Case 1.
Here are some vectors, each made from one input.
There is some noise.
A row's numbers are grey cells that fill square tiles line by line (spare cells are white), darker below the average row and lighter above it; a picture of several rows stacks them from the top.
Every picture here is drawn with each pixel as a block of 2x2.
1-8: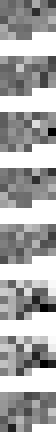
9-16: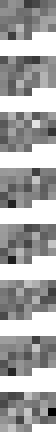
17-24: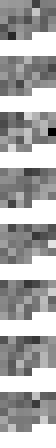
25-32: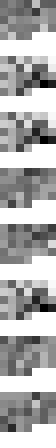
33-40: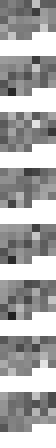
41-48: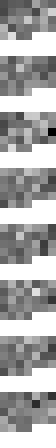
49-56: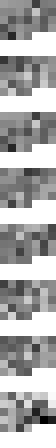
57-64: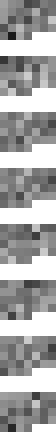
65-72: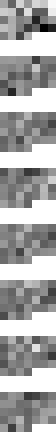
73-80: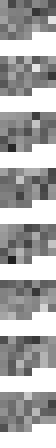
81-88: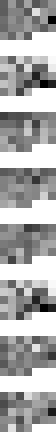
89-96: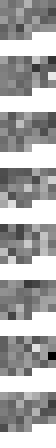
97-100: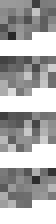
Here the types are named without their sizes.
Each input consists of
a list of points on a line.
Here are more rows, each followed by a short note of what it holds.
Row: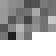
a list of one item
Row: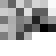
the empty list
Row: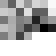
the empty list
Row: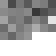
a list of two items
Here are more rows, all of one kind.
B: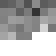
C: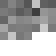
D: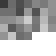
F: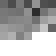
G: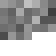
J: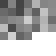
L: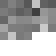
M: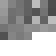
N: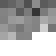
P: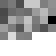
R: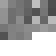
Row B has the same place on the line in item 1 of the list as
C, F, L and N.
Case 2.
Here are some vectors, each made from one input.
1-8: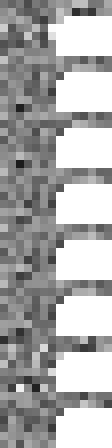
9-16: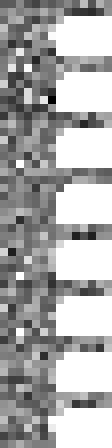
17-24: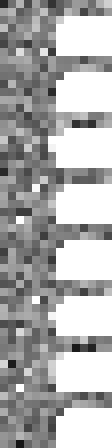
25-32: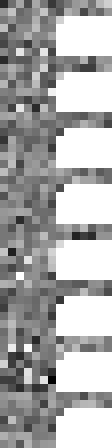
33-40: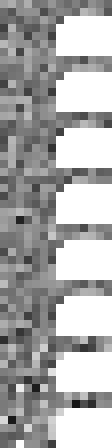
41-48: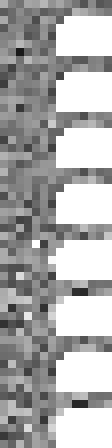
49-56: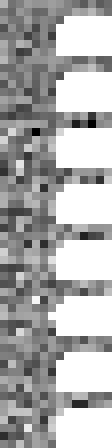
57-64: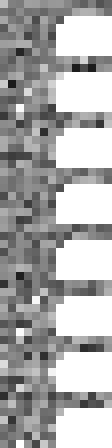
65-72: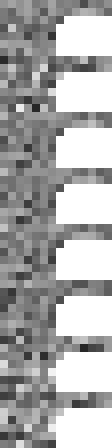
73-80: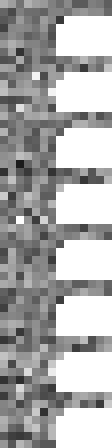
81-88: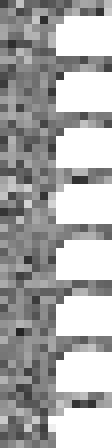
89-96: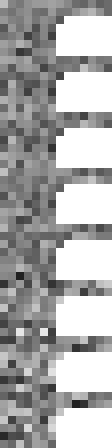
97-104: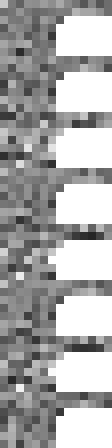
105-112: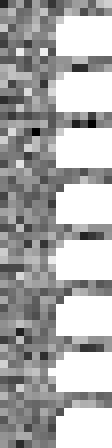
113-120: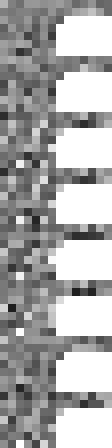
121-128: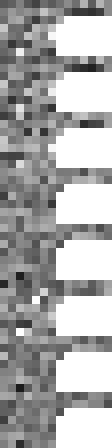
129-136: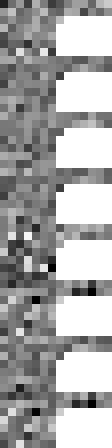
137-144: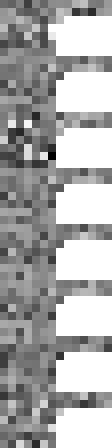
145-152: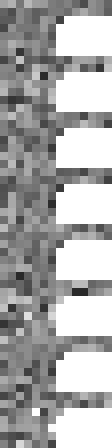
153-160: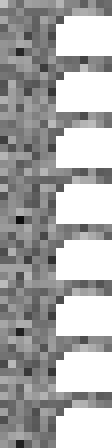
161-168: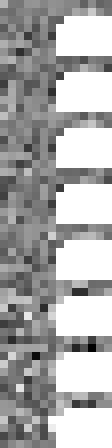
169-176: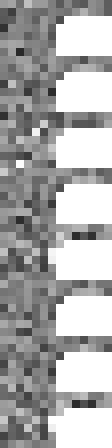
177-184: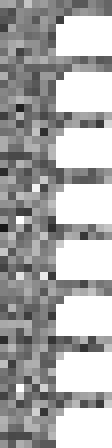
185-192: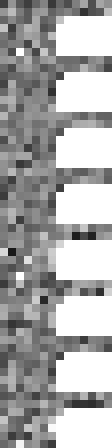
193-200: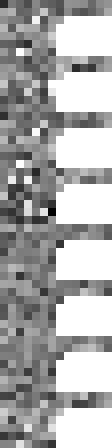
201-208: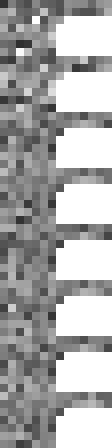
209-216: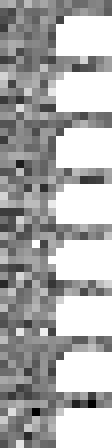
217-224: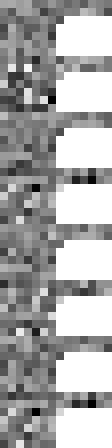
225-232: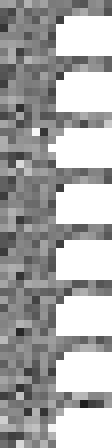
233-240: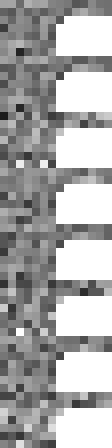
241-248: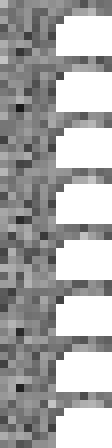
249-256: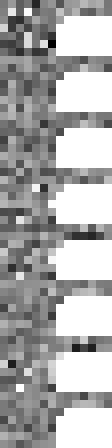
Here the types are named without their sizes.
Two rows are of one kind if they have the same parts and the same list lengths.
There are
3 kinds of row.
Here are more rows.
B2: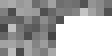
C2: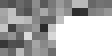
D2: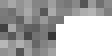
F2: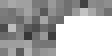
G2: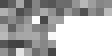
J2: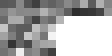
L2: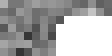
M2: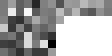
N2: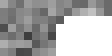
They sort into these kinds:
B2, D2, F2, L2, N2
C2, G2, J2
M2

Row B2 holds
a point on a circle.
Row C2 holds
a node of a tree.
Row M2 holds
a fixed value.
